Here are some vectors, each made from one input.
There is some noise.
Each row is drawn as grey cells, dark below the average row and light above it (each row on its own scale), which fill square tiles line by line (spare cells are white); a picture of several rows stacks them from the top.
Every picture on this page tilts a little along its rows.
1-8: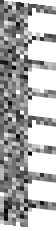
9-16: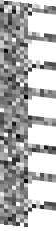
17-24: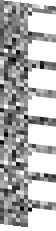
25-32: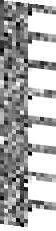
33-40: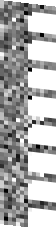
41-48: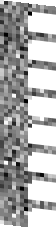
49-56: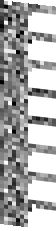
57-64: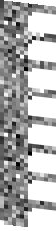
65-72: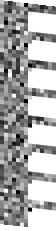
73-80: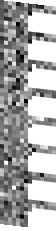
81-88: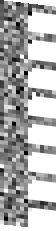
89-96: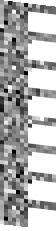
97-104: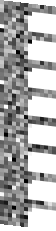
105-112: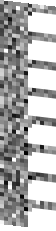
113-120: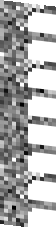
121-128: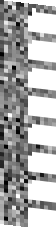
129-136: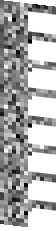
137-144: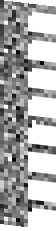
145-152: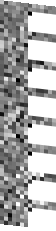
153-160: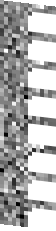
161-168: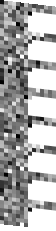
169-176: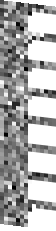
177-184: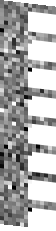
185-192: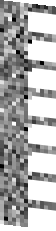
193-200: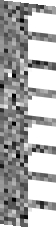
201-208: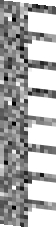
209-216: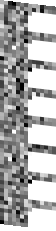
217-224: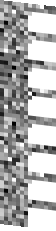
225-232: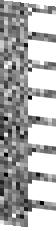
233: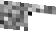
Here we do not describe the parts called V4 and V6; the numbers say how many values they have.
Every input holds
a value of V6, together with either a point on a 9-point circle and a true/false value, or a value of V4.
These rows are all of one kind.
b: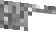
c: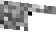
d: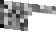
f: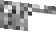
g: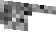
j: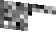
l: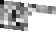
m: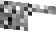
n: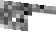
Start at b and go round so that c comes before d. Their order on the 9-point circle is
b, c, g, j, m, n, f, d, l.
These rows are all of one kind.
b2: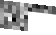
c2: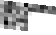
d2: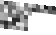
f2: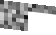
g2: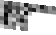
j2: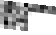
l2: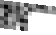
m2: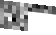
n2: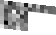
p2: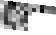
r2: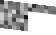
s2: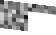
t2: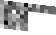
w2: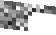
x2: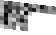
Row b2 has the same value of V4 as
c2, d2, j2 and m2.
